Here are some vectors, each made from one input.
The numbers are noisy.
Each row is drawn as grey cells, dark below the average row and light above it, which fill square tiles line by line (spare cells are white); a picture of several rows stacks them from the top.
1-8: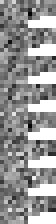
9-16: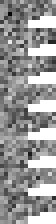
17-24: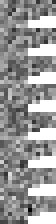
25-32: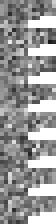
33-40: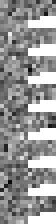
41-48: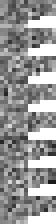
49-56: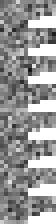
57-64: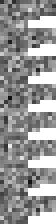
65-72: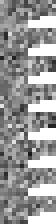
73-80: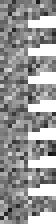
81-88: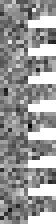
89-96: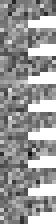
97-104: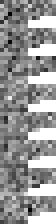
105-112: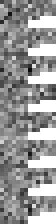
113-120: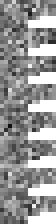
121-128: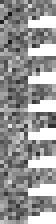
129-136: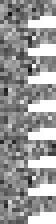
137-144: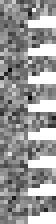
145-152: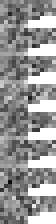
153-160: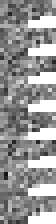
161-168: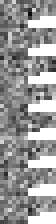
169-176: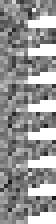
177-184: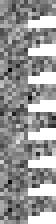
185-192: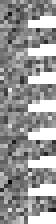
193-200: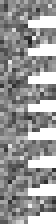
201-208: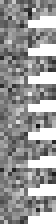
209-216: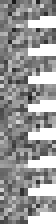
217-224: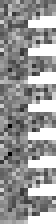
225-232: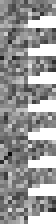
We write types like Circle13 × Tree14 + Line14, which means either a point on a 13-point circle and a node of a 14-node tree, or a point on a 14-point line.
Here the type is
Line10 + Line18.
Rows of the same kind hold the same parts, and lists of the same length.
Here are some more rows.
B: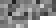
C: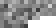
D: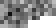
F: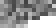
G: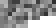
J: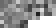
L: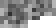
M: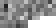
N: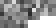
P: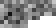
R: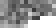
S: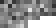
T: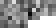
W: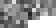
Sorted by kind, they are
B, D, F, G, L, P, R, S
C, J, M, N, T, W

